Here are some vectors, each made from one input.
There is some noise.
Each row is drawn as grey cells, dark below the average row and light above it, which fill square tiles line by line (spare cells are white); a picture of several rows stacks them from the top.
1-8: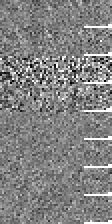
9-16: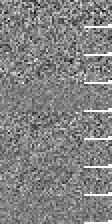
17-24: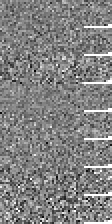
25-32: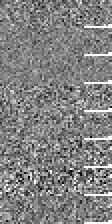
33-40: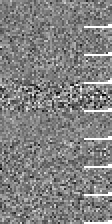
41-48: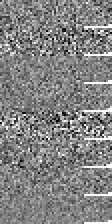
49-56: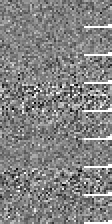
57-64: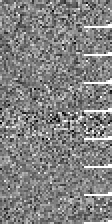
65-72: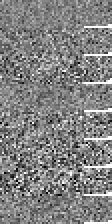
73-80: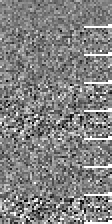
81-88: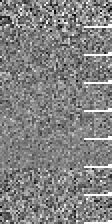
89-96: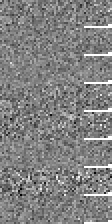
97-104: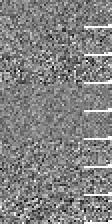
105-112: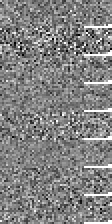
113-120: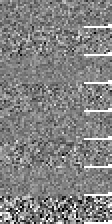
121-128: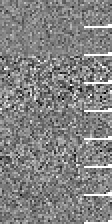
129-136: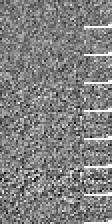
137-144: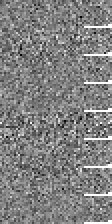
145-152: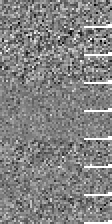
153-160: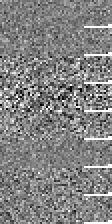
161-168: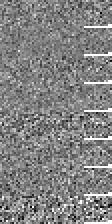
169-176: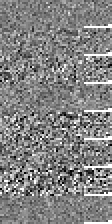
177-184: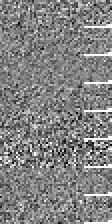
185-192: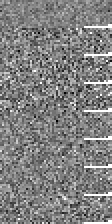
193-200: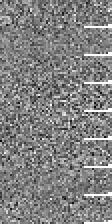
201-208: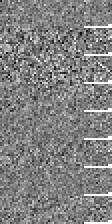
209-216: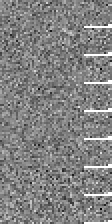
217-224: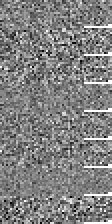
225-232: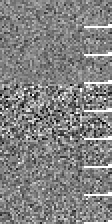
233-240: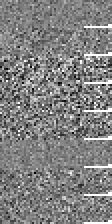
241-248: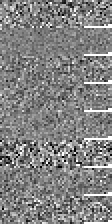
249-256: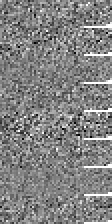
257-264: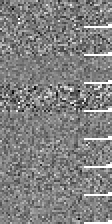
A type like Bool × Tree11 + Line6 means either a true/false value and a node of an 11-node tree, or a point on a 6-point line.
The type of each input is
Bool × (Line7 + Line11 × (Tree8 + Unit)) + Line6.
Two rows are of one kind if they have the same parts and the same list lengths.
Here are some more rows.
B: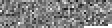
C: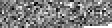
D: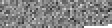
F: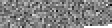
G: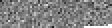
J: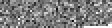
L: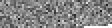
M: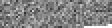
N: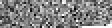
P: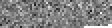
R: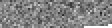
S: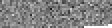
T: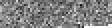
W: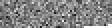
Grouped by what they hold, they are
B, D, F, R, S
C, G, J, P
L, M, T, W
N

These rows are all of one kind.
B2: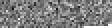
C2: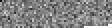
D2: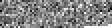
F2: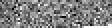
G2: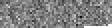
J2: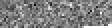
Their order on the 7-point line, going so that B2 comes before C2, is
F2, D2, G2, J2, B2, C2.
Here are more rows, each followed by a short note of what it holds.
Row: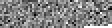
a point on an 11-point line, a node of an 8-node tree and a true/false value
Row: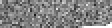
a point on a 6-point line
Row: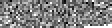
a point on a 7-point line and a true/false value
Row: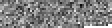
a point on an 11-point line and a true/false value
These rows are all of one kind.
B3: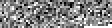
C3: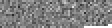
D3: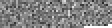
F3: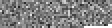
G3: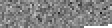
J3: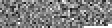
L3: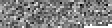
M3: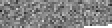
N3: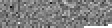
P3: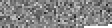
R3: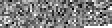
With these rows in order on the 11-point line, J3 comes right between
F3 and P3.
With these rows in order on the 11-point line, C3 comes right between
D3 and G3.
